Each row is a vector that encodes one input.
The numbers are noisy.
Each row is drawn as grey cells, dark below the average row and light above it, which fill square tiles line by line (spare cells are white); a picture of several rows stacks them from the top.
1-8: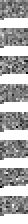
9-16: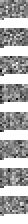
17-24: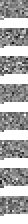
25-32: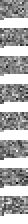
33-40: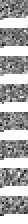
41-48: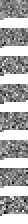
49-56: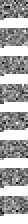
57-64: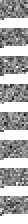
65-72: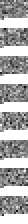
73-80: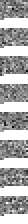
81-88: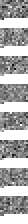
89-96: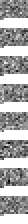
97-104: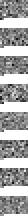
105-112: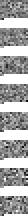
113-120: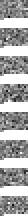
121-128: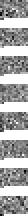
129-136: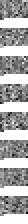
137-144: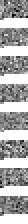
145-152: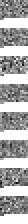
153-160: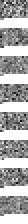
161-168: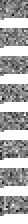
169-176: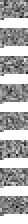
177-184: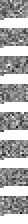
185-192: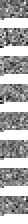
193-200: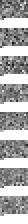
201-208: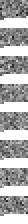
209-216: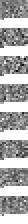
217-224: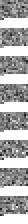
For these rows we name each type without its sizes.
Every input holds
a node of each of three trees, together with either a point on a line, or a node of a tree.
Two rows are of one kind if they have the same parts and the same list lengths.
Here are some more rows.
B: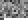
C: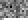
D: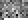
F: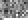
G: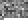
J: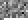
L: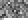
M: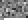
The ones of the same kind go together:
B, D, F, G, J, M
C, L

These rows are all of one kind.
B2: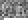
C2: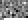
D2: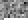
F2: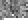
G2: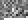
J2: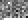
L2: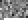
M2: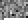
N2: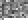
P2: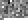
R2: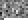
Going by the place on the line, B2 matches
F2 and J2.
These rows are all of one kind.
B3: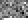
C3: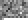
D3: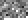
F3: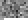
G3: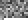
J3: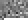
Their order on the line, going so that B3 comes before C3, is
J3, B3, G3, C3, D3, F3.
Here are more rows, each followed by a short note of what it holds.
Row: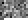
a node of each of four trees
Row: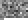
a point on a line and a node of each of three trees
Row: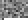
a point on a line and a node of each of three trees
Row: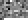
a point on a line and a node of each of three trees
